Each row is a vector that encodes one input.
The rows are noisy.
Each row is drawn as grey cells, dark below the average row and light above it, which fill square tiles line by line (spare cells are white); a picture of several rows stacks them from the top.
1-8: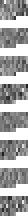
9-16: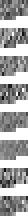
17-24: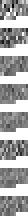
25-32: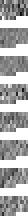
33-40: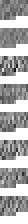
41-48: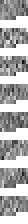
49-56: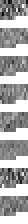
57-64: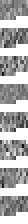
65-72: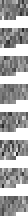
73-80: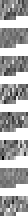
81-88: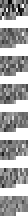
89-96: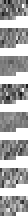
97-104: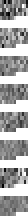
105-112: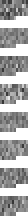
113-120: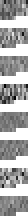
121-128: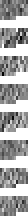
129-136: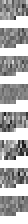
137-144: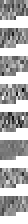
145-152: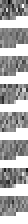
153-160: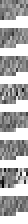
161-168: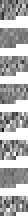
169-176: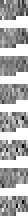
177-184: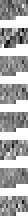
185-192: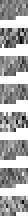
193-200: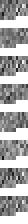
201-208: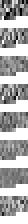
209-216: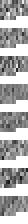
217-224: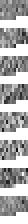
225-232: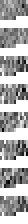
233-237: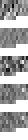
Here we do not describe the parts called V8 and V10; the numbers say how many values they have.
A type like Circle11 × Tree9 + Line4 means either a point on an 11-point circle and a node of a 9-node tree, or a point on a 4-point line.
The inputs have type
(Bool × V10 + V8) × Tree11.
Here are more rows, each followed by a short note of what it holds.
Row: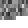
a node of an 11-node tree and a value of V8
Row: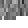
a node of an 11-node tree and a value of V8
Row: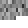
a node of an 11-node tree, a true/false value and a value of V10
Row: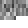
a node of an 11-node tree, a true/false value and a value of V10
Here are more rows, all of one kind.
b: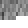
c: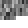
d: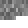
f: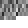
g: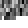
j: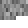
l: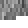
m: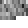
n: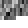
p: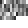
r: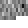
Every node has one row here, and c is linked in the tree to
b, f and j.
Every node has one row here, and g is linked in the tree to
f and p.
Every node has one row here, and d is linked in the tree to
r.
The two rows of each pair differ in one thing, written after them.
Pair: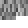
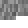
the node of the tree
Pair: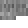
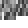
the value of V10
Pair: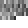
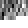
the true/false value
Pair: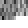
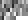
the true/false value
